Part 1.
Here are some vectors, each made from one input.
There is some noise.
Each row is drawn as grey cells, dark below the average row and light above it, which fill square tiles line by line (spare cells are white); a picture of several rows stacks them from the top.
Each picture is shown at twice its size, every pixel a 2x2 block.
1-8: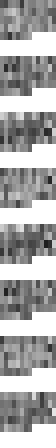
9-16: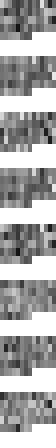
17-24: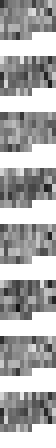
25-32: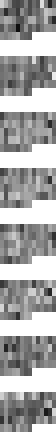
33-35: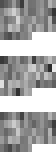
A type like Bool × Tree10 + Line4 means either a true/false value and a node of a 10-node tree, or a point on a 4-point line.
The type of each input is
Line3 × Line3 + Line5.
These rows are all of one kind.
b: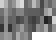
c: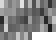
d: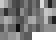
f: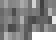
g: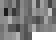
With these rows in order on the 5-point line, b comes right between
c and f.
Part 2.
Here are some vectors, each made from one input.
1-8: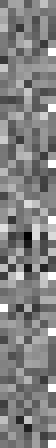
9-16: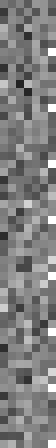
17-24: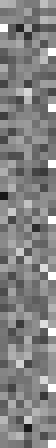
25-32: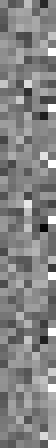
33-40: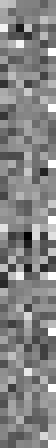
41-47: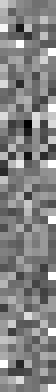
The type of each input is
List2(Line5).
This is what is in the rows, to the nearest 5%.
All of them are lists of up to two points on a 5-point line: about 5% are empty, 35% hold one and 60% two.
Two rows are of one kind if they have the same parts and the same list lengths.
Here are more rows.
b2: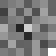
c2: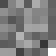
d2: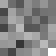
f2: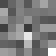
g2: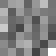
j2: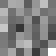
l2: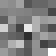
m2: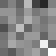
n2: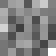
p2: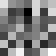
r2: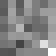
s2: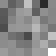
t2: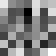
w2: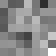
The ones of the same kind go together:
b2, d2, l2, m2, r2, s2, w2
c2, f2, g2, j2, n2
p2, t2

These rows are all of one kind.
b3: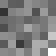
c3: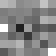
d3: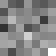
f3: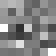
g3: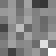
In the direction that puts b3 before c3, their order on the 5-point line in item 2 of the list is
b3, c3, d3, g3, f3.
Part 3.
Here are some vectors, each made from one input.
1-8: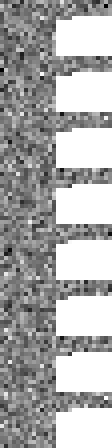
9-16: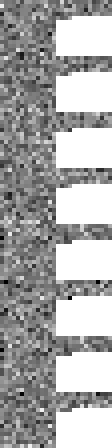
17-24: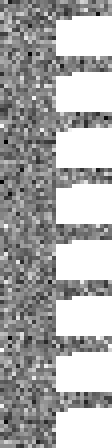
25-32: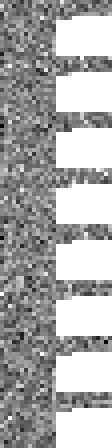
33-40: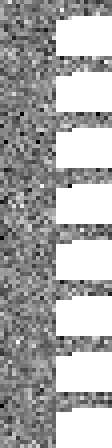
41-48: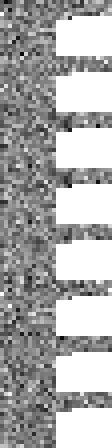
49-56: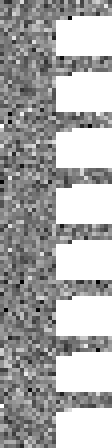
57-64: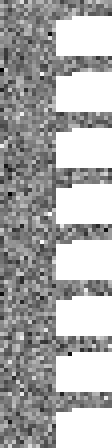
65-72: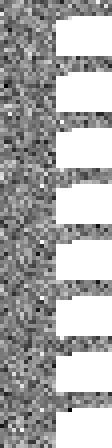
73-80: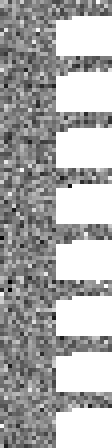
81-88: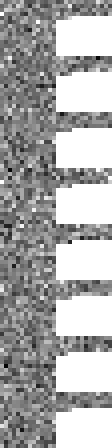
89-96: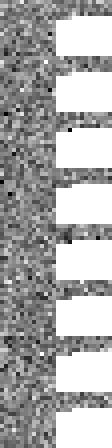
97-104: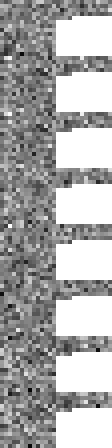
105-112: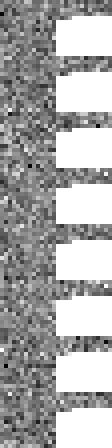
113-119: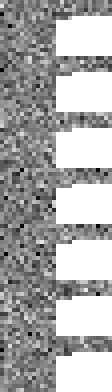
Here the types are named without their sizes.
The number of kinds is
2.
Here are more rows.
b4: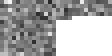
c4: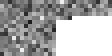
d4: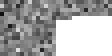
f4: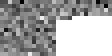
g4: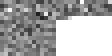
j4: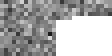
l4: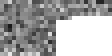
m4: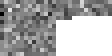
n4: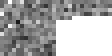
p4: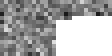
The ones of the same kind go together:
b4, g4, m4, p4
c4, d4, f4, j4, l4, n4

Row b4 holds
a point on a line.
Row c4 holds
a point on a line and four true/false values.
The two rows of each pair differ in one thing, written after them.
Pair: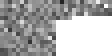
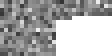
the place on the line
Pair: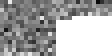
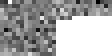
one of the four true/false values
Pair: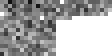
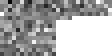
one of the four true/false values
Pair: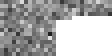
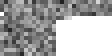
the place on the line
